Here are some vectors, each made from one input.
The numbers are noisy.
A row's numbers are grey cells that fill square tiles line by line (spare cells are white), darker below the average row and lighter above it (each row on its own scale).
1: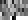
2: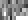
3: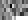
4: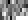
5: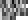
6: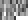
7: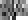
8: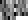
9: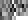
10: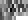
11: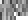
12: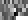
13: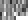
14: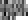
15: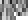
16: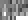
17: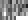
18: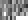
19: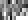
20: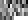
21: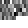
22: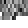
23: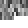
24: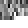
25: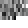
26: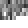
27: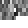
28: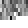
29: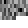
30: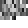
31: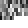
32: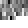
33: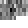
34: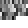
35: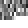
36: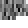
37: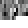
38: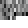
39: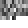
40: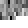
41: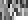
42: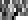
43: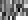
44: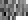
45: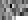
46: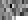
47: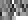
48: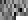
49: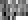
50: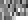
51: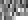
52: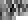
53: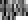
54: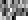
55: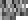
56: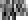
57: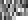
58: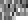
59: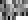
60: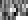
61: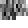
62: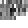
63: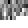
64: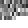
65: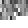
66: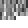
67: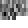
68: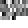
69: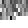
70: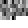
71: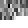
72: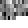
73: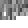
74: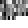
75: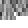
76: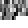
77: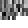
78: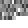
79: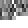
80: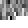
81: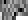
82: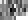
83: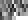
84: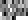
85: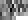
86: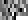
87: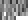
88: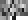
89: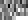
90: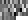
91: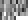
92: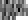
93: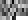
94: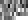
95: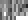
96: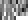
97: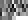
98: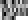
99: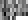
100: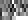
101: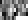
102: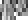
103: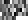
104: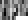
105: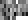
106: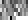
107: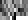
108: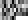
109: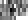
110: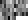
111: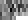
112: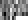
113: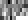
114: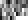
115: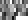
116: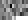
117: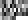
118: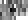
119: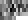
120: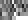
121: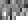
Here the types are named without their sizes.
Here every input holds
a list of points on a line.
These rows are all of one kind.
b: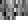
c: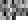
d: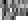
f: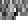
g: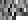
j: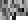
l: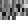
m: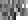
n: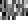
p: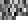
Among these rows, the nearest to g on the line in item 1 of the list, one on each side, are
j and p.
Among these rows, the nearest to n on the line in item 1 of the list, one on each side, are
b and l.
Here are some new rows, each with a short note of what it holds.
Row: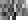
a list of two items
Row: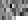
the empty list
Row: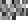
a list of two items
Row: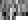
a list of two items
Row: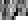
a list of two items
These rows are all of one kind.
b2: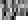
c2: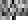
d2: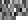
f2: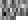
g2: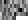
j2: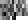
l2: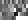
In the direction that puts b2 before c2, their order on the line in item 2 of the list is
d2, l2, b2, g2, f2, c2, j2.
